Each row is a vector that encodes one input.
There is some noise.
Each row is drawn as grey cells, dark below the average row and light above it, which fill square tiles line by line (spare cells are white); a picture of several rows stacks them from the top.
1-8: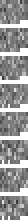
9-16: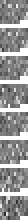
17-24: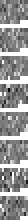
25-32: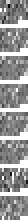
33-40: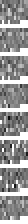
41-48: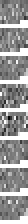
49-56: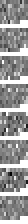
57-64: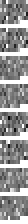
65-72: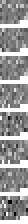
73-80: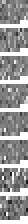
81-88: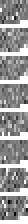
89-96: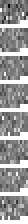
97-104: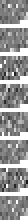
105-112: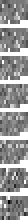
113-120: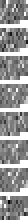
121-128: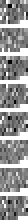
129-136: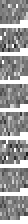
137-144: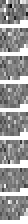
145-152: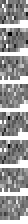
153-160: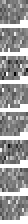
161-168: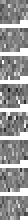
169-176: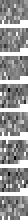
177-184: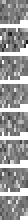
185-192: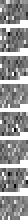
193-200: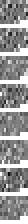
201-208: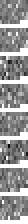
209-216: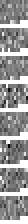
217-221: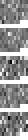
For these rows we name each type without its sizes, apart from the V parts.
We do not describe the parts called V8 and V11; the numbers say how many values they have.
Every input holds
either a value of V8 and a value of V11, or a list of points on a line.
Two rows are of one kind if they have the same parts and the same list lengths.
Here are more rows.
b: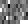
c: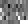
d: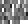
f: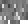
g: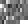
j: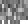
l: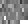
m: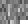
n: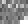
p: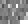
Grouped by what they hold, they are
b, c, g
d
f, j
l, m
n, p

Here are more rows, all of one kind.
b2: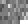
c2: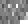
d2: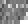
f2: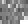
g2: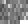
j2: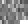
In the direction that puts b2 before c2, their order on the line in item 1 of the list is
g2, b2, d2, c2, f2, j2.
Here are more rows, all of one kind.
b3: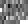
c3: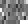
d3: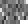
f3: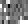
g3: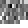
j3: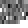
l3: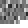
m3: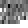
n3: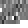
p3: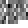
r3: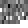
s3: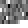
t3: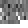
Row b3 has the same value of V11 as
m3, r3 and t3.
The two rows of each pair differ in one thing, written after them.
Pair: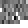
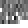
the value of V8
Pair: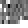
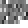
the value of V11
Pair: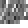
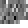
the value of V8
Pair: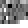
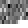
the value of V11
